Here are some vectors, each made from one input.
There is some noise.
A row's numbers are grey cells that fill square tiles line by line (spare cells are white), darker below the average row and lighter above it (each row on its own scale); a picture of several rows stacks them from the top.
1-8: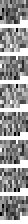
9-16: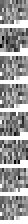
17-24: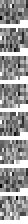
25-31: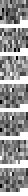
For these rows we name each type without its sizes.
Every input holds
a point on a line.
